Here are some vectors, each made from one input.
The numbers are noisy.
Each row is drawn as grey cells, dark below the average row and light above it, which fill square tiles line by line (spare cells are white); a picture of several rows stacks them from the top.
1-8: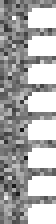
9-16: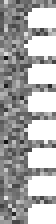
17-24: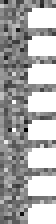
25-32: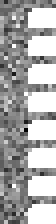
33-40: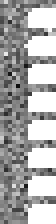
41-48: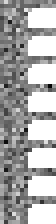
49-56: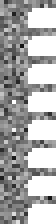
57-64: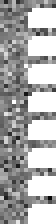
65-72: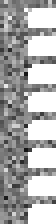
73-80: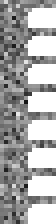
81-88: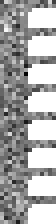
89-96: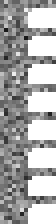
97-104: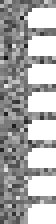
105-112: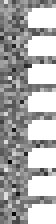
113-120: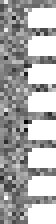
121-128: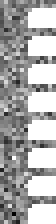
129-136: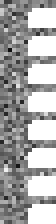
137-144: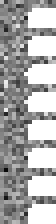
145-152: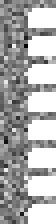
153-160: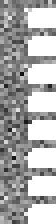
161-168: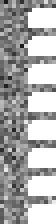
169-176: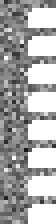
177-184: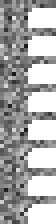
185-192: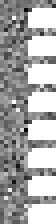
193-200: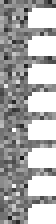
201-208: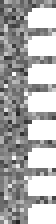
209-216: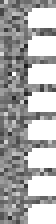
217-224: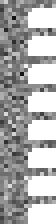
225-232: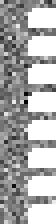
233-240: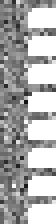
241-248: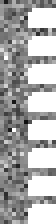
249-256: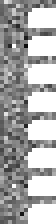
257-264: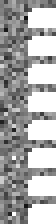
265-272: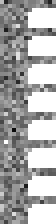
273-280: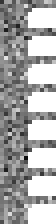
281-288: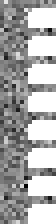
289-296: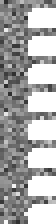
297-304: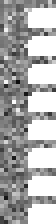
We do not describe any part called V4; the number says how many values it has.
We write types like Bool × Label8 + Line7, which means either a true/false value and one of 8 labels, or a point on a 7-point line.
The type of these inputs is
(Circle5 + V4) × (Tree9 + Tree10).
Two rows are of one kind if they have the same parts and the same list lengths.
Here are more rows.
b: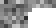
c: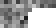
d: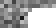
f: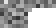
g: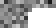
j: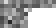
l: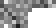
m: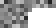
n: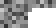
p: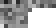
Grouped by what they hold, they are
b, g, m, n
c, p
d, j
f, l

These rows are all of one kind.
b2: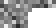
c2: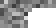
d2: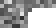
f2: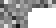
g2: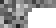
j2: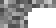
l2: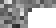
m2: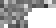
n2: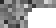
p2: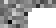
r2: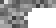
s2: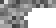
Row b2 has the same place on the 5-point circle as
d2, f2 and l2.
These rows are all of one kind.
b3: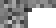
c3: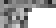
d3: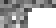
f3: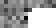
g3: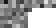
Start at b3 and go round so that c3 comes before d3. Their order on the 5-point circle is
b3, f3, c3, d3, g3.
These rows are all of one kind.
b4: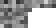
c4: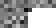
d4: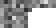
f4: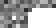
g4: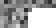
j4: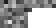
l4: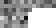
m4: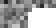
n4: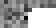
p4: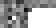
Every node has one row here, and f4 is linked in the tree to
c4.
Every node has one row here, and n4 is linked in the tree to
b4, c4, d4 and j4.
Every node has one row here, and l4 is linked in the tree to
c4.
